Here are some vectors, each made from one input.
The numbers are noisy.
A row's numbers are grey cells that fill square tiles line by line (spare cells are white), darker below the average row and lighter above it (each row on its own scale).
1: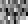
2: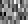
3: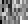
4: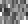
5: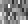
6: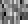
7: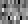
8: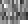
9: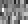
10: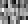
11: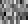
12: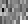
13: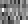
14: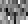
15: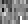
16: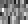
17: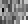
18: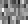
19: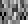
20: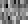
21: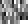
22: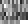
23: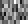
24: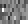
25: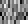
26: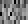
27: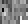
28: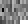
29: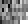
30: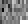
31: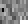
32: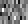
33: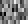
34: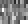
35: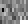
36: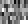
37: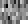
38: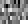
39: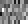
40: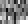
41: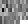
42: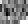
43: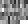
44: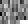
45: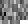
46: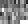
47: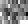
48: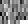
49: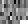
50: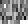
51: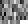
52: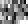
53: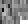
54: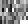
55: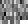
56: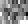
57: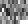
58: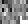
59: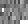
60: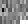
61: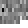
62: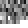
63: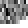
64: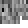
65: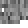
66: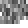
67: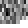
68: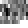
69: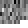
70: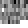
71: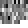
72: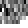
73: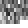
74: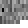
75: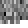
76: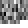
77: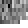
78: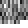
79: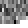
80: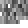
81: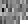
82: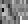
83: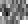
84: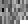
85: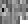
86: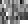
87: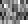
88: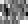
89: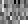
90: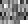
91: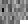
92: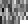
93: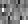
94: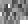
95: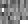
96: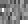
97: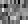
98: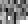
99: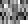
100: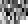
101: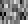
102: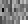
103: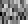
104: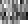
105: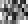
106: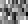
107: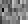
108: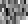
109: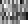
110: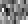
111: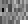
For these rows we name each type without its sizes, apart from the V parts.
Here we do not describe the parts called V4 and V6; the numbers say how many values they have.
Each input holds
a true/false value and a value of V4, together with either a point on a line, or a value of V6.
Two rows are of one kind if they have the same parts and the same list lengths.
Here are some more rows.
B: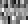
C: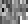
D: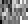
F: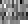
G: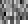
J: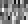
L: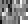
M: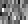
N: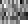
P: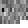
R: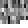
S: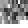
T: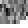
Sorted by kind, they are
B, C, F, J, N, P, R, S
D, G, L, M, T

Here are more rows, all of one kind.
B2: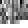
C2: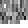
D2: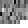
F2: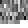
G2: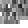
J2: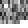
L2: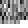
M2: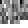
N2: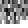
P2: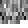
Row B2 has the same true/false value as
G2 and M2.
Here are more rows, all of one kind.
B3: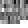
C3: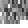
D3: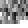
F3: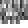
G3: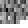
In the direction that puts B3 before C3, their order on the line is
G3, D3, B3, C3, F3.
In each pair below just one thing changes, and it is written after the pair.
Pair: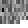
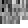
the true/false value
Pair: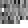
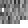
the true/false value
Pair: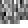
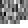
the true/false value
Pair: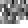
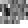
the value of V6
